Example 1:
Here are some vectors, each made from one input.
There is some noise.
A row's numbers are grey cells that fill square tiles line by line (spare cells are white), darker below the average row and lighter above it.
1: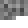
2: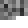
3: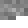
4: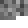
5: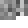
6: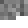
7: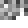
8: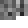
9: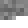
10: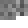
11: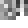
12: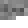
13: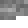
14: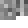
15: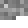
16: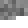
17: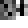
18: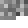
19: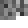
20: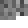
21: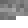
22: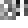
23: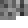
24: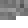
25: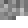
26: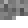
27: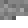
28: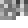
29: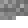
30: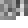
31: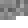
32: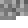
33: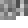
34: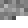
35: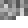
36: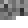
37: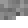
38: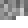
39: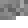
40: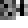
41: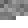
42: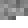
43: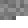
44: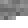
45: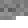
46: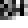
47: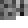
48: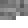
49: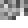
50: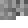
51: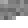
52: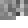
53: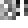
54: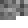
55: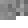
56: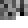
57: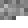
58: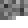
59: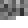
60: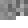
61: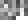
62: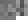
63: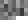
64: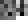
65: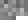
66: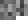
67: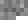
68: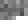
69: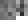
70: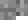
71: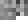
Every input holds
one of 10 labels and a true/false value.
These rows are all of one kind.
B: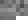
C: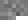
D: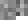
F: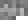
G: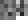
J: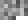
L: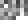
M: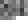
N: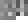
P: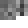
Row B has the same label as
C, F and N.
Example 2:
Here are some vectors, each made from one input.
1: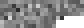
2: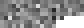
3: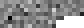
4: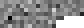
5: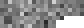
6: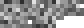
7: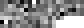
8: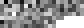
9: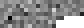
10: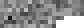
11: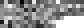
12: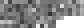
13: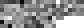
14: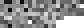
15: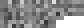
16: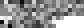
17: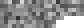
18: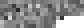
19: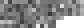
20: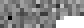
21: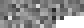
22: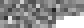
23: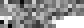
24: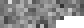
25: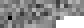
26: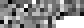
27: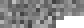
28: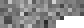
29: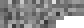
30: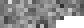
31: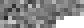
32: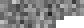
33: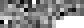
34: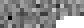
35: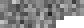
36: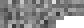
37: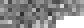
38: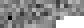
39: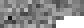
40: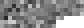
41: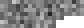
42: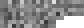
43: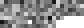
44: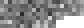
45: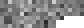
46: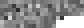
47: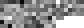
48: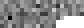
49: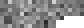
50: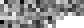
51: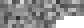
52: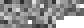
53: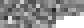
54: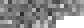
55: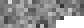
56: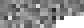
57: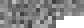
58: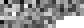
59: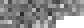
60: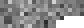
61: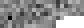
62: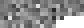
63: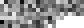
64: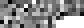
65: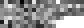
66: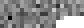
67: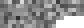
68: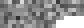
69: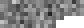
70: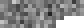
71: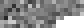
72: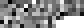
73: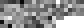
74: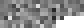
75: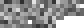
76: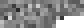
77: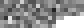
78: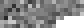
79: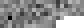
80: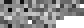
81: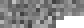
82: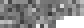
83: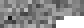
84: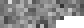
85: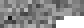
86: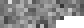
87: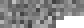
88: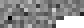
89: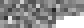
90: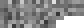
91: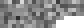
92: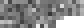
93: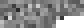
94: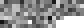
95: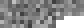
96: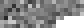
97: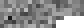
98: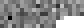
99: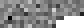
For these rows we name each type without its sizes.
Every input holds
either a node of a tree, or four true/false values.
